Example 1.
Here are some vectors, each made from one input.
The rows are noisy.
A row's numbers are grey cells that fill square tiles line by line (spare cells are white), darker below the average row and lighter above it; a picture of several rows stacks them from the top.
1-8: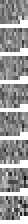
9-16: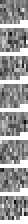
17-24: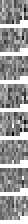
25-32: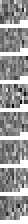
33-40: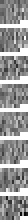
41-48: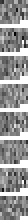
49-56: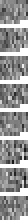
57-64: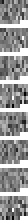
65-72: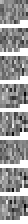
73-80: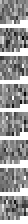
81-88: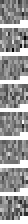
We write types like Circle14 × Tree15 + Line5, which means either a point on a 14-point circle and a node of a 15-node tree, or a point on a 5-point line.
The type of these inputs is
(Bool × Bool × Bool + Line5) × Circle6.
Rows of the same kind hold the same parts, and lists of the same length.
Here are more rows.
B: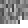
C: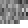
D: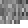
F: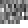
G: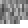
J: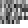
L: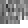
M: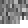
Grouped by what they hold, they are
B, C, D, G, L, M
F, J

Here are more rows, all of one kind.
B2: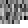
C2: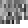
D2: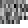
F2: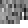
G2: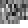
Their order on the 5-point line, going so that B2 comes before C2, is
B2, D2, C2, F2, G2.
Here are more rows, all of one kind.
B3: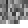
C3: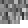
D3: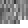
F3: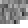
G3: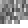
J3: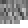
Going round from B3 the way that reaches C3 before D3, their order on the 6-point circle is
B3, C3, G3, F3, D3, J3.
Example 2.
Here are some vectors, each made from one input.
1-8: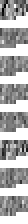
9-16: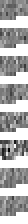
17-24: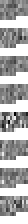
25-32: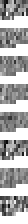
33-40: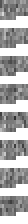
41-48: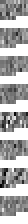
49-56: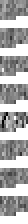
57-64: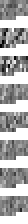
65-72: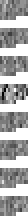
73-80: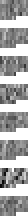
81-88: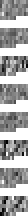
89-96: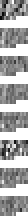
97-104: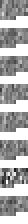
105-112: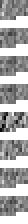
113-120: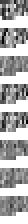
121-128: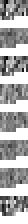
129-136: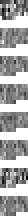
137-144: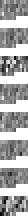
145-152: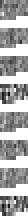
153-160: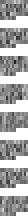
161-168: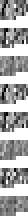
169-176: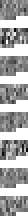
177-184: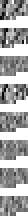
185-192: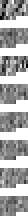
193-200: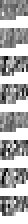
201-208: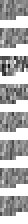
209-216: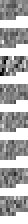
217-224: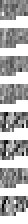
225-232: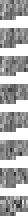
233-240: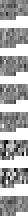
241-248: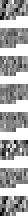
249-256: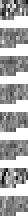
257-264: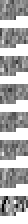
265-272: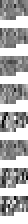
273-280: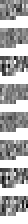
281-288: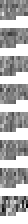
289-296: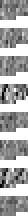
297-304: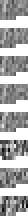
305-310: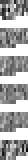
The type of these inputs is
Bool × (Tree9 + Unit) + Circle6.
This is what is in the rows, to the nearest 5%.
About 25% of them hold a point on a 6-point circle. The rest hold a true/false value, together with either a fixed value, or a node of a 9-node tree.
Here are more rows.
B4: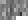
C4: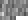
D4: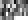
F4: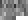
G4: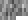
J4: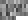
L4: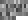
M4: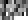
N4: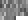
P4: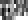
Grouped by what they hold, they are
B4, C4, F4, G4, N4
D4, M4, P4
J4, L4

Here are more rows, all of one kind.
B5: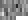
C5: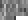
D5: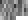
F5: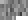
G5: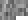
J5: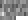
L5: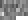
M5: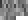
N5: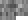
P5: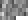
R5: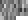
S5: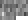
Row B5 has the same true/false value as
D5 and R5.
